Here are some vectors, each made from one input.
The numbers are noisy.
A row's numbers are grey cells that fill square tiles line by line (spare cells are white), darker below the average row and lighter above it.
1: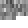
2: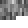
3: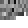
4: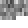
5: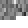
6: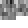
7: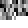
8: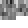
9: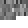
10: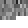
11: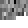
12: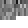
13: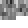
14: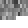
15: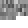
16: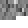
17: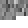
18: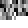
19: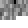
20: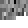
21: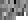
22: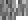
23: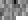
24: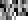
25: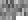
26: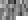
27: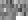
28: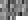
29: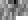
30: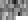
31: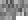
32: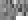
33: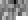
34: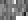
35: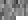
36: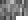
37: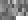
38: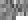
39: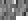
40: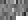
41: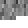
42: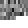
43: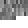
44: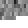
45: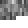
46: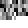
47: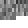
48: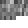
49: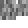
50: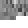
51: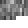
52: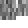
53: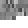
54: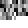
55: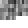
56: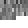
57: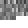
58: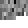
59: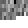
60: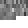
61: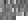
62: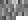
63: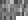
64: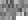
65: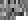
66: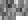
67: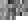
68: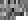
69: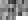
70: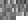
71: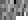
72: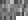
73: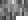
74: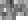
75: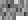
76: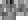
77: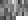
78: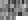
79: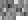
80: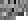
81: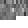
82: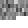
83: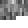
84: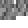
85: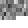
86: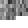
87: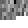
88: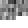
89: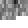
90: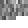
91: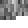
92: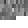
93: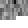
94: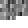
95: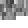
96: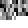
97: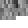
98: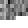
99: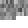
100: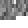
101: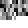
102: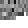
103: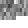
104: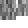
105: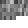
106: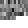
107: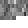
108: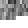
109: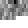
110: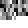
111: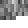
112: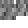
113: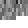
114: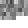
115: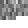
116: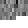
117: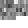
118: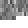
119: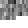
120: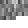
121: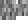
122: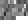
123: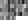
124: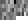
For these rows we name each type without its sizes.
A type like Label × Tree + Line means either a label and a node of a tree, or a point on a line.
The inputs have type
List(Line).
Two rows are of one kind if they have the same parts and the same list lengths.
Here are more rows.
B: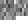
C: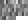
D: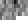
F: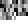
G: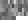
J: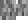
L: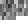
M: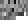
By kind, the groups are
B, L
C, J, M
D, G
F

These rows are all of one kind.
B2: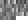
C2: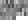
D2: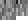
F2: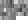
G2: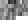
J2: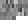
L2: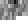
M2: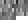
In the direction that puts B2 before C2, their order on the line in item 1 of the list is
G2, L2, D2, M2, B2, J2, C2, F2.
